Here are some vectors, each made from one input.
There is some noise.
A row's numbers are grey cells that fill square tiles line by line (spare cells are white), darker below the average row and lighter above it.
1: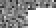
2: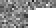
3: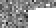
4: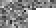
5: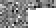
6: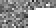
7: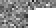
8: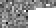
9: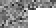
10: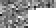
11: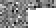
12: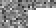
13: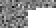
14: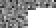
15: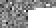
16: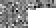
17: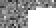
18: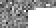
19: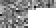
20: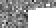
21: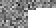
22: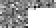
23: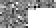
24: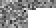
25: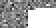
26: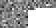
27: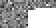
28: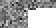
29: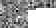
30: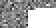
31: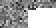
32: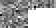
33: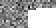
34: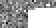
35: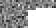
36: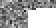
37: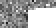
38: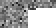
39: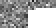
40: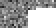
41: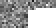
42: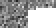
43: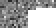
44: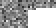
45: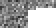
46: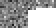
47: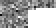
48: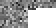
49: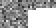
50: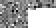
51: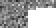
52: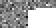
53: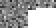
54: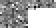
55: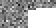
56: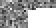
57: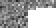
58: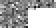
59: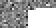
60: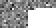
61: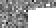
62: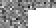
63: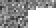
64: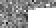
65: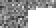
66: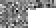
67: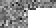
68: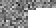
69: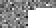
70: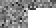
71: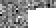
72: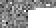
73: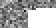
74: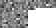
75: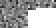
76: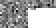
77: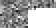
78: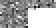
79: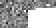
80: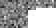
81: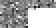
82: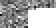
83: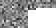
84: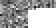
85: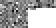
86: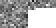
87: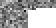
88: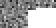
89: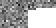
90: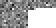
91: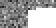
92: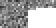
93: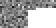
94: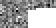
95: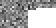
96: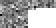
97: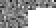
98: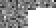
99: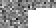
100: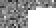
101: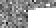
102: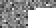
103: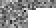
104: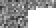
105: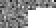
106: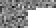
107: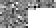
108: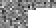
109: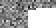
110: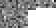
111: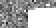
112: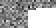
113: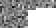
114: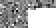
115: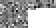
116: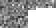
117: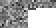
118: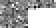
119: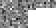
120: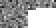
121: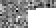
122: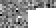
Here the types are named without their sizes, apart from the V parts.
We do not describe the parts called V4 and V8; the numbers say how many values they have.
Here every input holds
a true/false value and a value of V4, together with either a point on a line, or a value of V8.
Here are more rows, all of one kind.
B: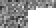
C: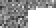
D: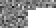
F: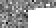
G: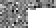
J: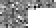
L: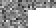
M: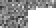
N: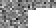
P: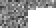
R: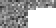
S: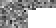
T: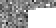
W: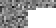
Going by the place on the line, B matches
J, N, T and W.
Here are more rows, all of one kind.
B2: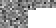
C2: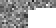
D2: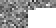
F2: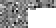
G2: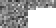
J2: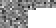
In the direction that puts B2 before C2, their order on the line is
F2, J2, B2, D2, G2, C2.
